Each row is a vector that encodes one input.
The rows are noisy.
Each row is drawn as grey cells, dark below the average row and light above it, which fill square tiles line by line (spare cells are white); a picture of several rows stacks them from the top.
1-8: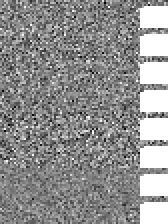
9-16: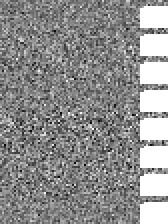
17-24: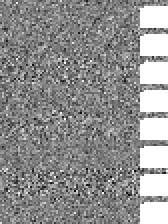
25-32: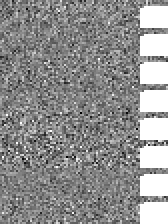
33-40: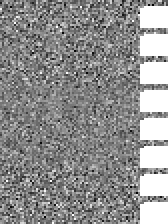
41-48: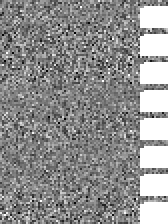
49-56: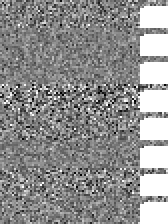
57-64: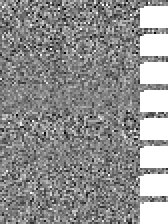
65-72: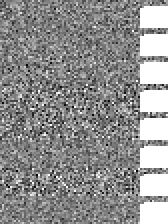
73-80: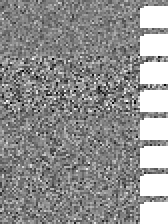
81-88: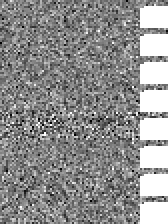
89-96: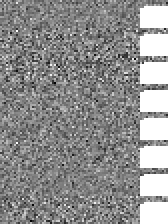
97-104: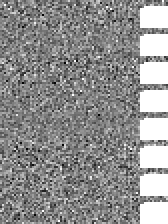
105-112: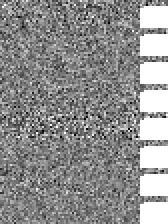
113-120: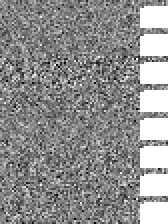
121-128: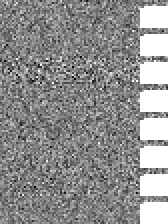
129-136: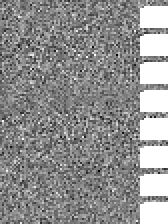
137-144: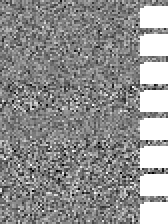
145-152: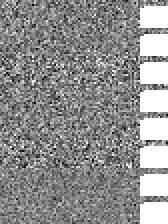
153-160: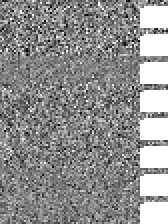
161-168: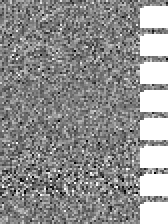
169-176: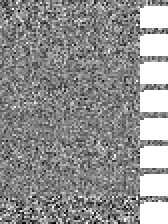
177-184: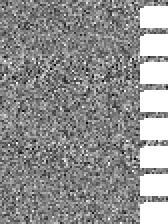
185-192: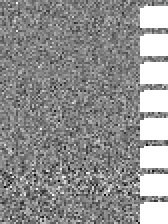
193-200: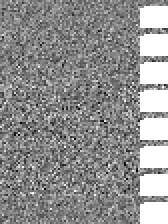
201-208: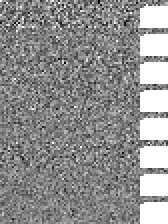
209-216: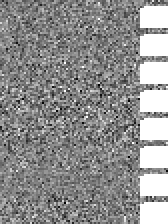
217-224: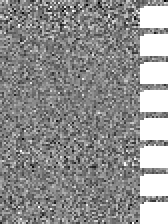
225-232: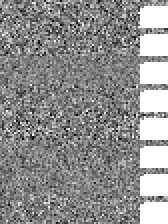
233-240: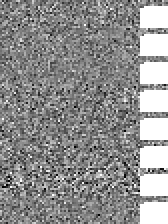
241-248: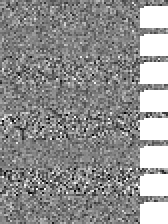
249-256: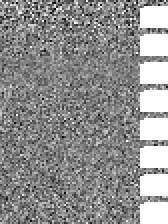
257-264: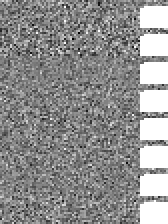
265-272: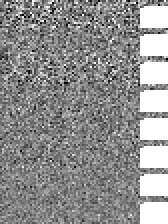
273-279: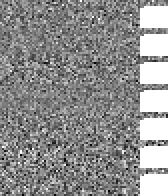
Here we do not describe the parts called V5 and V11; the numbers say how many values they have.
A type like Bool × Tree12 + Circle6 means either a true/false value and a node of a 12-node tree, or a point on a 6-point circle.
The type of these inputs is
Bool × Bool × Bool × (Label9 × V5 + Tree8) + V11.
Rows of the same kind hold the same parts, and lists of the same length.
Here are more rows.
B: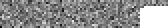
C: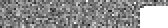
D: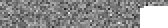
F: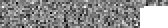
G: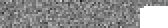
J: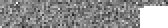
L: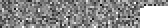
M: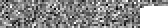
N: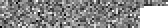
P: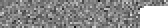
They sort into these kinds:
B, C, F, L, N, P
D, M
G, J

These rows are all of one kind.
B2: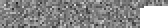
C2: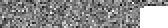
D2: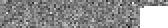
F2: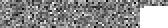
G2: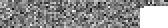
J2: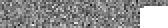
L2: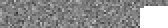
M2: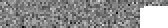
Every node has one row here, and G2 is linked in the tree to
C2.
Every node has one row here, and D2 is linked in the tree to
C2, L2 and M2.
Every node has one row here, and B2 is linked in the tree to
M2.
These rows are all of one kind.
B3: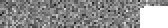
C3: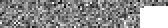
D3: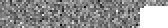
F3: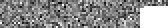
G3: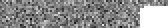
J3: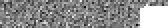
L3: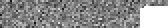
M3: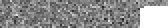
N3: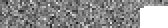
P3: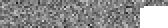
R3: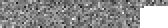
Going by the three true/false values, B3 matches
M3 and N3.
